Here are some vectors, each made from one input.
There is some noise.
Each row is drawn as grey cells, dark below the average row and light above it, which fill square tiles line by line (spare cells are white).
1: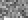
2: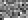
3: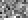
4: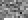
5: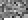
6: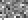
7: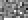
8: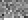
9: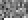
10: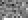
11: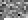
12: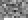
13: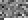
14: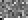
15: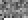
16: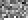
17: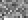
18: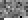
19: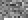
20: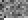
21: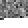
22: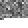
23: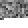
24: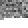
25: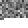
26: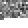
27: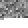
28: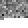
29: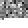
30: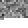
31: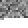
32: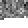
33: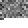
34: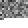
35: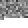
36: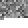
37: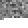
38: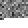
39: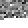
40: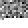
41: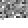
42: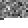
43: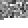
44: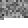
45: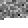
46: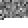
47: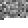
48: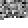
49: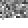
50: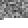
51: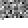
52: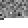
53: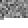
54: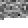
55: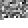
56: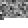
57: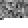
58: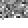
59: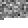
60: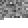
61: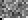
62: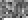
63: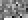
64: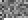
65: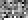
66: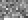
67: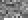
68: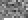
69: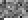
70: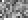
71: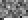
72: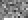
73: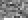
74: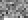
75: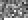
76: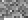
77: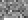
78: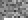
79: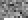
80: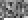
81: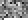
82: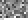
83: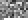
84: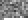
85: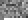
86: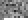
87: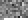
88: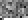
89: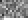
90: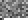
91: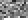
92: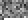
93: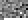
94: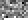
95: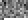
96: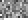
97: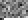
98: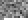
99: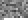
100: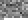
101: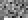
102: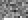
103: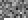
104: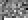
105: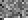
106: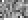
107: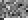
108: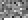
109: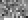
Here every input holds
a point on a 4-point line, together with either a point on a 5-point circle and a true/false value, or a fixed value.
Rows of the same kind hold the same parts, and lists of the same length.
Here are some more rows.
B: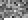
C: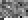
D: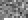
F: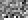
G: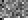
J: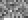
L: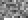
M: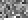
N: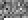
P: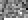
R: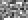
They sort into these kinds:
B, C, F, G, N, P, R
D, J, L, M

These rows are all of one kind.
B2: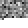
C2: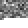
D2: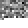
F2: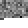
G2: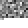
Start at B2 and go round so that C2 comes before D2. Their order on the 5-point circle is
B2, F2, C2, G2, D2.
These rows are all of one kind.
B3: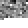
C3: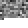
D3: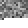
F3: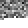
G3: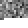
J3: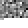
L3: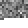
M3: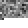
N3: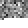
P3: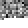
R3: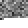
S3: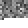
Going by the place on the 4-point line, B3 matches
J3 and N3.
